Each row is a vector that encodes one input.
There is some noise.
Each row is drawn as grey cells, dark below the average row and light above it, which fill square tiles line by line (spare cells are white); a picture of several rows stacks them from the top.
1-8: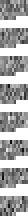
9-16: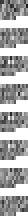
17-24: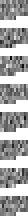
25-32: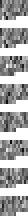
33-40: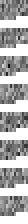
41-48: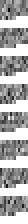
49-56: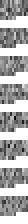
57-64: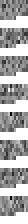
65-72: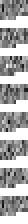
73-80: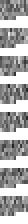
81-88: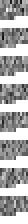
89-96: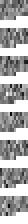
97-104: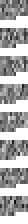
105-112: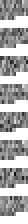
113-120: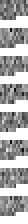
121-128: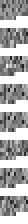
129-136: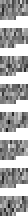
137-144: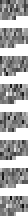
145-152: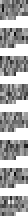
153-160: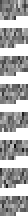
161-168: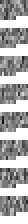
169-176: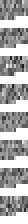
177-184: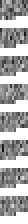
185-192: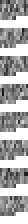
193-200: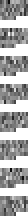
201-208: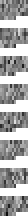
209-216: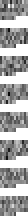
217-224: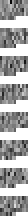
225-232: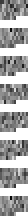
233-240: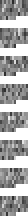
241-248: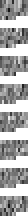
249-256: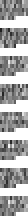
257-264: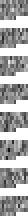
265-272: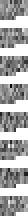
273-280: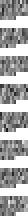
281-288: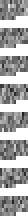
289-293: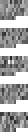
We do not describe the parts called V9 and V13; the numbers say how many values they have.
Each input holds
either a point on a 10-point line, or a true/false value and a value of V13, or a value of V9.
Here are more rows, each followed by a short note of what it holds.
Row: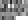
a point on a 10-point line
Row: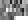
a point on a 10-point line
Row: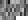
a true/false value and a value of V13
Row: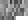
a point on a 10-point line
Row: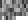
a true/false value and a value of V13
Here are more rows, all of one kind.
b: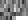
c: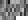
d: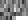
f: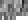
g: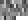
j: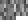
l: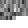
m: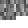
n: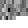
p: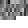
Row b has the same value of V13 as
d, j, l and m.
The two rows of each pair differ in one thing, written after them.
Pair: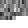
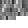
the value of V13
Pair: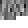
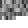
the true/false value
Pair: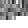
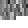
the true/false value
